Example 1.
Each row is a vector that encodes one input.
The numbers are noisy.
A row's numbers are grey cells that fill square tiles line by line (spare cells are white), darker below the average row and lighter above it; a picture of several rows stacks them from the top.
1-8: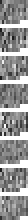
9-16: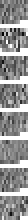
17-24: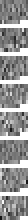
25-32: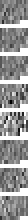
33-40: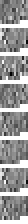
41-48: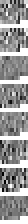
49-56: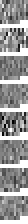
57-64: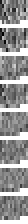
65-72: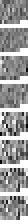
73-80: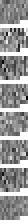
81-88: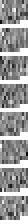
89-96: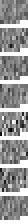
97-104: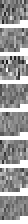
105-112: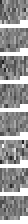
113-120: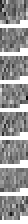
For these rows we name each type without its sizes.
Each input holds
a list of points on a line.
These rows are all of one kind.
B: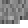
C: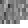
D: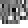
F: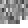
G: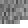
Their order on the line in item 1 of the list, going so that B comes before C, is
D, B, G, C, F.
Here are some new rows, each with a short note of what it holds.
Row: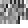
the empty list
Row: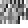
the empty list
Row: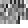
the empty list
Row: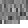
a list of one item
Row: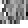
a list of two items
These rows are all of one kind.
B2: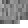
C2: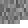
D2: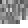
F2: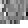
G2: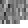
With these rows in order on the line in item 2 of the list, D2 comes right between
B2 and F2.
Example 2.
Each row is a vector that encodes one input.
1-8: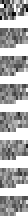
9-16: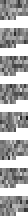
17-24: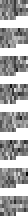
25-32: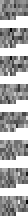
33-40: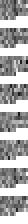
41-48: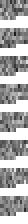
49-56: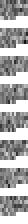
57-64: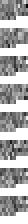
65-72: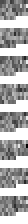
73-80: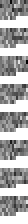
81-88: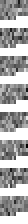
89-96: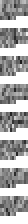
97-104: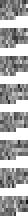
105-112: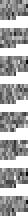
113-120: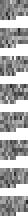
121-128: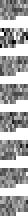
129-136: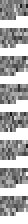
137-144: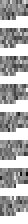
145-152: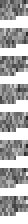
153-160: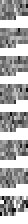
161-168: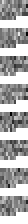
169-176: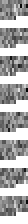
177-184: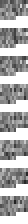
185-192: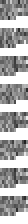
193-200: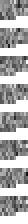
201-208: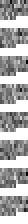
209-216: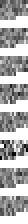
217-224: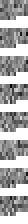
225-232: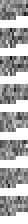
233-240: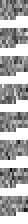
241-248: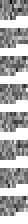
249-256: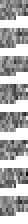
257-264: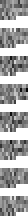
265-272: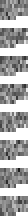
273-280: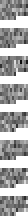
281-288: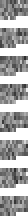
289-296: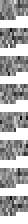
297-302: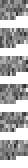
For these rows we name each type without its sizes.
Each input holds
a list of points on a line.
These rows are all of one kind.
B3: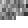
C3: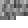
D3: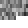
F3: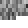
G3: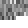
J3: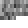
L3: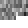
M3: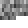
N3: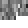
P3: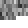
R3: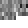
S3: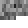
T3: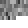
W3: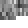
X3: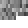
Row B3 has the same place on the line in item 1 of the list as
D3, F3, L3 and X3.
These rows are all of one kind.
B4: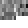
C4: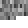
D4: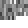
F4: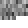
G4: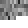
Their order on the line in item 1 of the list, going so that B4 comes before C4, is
B4, F4, C4, G4, D4.
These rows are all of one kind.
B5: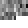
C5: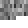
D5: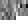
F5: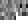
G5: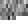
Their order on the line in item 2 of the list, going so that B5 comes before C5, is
B5, F5, C5, D5, G5.
